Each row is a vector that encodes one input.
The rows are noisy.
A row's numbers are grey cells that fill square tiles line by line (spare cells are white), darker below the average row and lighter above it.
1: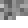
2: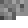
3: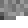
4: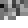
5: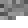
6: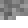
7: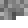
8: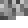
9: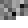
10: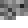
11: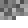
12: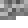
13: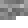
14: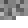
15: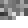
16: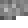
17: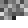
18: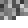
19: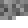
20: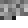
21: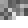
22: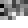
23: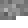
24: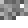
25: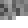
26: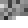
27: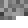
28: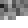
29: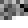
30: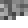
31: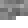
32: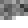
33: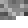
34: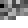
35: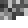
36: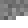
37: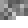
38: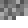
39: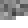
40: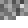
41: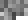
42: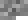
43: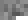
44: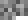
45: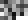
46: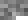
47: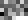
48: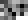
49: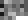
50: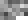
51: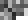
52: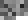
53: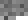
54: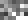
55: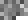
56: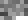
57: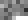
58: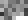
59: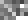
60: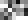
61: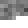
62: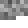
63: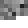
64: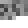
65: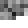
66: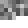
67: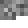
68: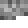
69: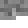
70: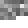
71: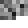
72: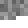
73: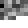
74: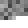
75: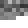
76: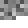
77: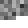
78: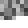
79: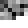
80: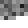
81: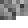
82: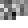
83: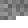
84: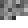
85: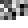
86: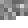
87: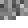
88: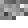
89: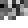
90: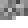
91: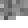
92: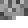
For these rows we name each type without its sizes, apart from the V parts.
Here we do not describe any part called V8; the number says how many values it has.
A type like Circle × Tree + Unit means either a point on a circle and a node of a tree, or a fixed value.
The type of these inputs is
Circle + Tree + V8.
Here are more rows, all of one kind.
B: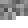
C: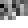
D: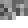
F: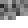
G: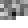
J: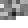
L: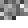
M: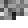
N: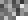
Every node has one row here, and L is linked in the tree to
C and N.
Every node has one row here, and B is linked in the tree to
G.
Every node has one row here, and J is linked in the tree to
C and G.
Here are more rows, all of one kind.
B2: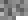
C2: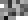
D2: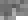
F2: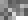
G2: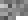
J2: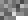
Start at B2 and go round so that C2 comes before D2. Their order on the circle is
B2, J2, G2, C2, F2, D2.
